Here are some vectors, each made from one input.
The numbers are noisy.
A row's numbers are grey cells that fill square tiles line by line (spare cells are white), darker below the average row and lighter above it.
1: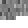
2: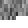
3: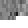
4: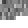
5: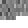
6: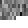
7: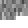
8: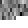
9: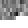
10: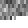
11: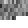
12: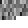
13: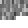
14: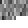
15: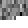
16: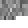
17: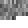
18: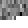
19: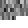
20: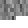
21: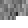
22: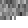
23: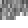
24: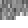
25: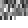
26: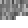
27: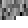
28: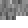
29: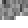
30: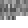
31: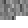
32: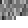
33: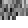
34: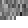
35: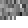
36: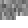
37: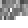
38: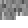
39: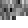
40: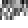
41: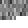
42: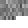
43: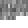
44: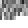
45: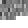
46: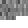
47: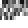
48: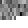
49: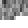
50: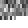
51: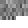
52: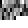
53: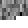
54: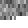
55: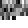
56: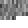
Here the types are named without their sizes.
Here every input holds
either a label, or a point on a line.
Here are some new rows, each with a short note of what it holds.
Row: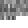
a label
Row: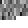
a point on a line
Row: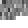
a label
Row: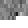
a label
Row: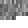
a label
